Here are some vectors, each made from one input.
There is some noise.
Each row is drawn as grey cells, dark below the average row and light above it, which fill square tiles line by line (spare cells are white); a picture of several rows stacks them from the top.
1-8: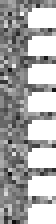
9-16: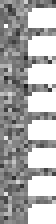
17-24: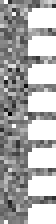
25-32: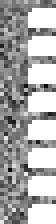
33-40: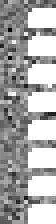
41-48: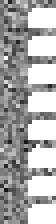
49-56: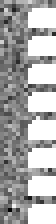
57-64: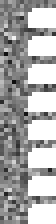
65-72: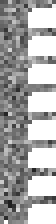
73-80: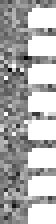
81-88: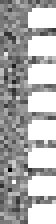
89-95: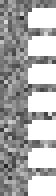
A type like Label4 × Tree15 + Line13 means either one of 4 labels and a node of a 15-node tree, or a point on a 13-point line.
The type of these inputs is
(Circle9 + Line9) × Label8.
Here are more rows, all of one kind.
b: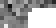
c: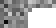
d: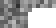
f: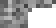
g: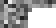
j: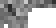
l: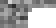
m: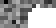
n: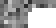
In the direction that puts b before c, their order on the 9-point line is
m, j, l, b, c, d, g, f, n.
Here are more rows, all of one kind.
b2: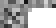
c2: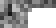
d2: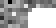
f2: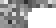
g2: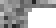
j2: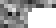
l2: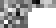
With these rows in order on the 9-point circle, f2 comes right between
d2 and g2.
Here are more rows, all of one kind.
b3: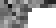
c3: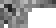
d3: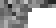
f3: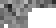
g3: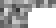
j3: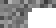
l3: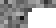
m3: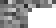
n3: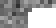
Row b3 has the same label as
c3, d3 and f3.
